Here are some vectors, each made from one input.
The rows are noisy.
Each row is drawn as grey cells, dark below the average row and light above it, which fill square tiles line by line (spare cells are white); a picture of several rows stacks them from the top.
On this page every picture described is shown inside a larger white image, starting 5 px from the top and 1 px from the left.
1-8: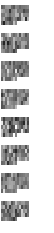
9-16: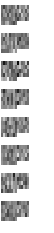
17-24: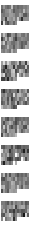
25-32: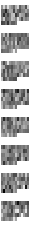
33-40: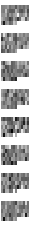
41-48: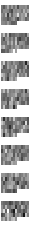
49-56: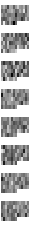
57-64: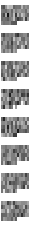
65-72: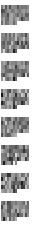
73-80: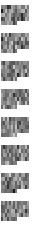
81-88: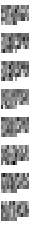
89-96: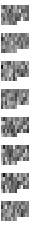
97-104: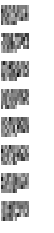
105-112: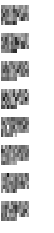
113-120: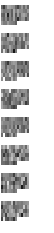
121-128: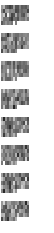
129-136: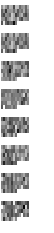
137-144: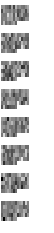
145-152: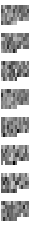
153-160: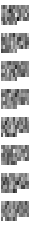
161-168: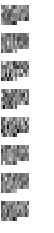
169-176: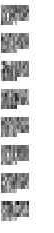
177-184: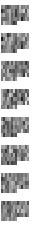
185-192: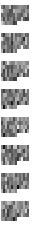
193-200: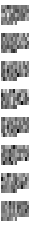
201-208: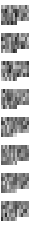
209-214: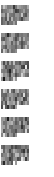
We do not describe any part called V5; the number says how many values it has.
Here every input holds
a value of V5, together with either one of 8 labels, or a point on a 10-point line.
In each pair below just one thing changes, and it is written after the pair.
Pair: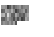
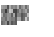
the value of V5
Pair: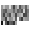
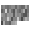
the value of V5
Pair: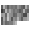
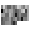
the place on the 10-point line
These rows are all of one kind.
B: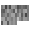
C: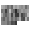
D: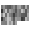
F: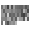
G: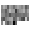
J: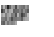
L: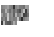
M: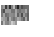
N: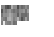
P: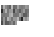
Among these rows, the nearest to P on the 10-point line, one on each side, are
L and N.
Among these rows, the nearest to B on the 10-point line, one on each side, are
M and N.
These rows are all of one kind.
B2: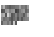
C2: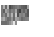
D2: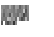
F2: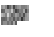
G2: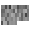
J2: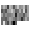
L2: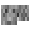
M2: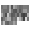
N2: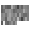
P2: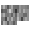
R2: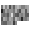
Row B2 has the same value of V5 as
C2 and F2.
